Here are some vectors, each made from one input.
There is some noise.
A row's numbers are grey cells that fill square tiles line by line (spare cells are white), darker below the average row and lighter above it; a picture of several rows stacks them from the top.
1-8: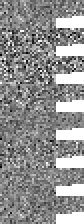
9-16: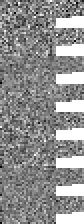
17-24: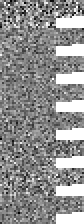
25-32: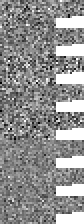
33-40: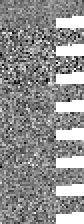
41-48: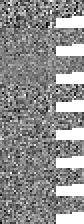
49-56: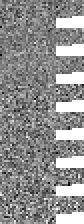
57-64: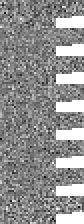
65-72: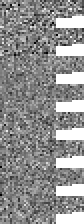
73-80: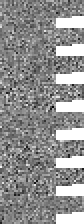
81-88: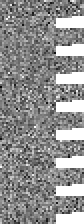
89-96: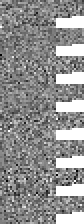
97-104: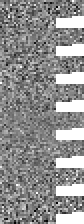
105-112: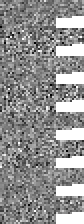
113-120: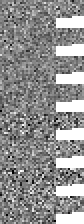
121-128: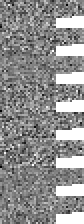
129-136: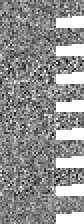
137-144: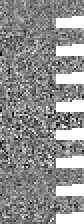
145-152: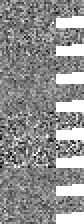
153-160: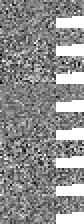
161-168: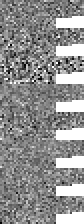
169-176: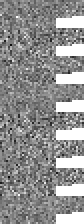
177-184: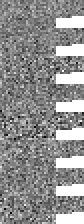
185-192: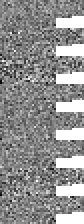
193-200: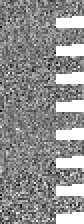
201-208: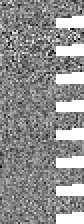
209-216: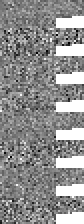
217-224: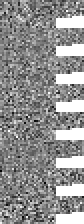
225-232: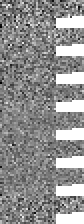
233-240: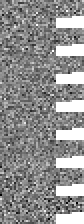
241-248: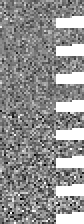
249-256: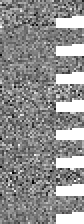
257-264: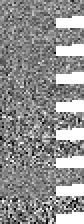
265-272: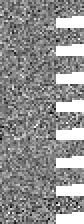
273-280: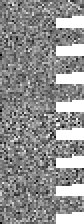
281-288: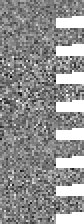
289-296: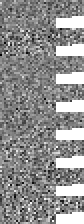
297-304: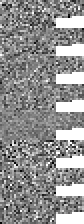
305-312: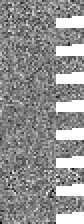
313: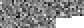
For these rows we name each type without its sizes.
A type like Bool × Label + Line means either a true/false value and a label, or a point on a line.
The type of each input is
Bool × Tree + List(Line).
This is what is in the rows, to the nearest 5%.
About 45% of them hold a node of a tree and a true/false value. The rest are lists of points on a line.
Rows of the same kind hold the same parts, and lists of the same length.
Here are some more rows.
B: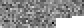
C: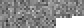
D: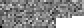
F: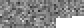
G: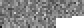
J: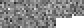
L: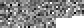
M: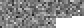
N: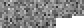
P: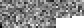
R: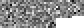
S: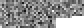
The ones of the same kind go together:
B, C, J, N, R
D, G, M, P
F, S
L

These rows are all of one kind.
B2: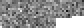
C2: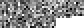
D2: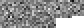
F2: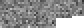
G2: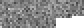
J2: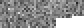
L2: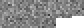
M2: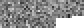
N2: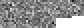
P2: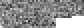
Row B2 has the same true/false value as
D2, G2, L2 and P2.
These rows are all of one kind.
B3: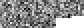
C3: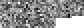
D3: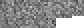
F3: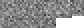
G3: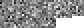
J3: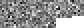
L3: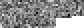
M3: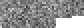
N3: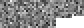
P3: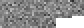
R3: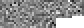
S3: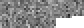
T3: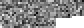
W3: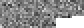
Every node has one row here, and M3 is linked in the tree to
P3.
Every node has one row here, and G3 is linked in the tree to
N3 and R3.
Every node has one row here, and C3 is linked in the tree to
B3 and F3.
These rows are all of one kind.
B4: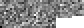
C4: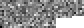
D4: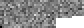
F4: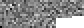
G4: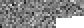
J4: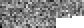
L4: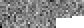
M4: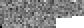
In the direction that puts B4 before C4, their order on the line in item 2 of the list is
M4, G4, J4, B4, F4, D4, L4, C4.
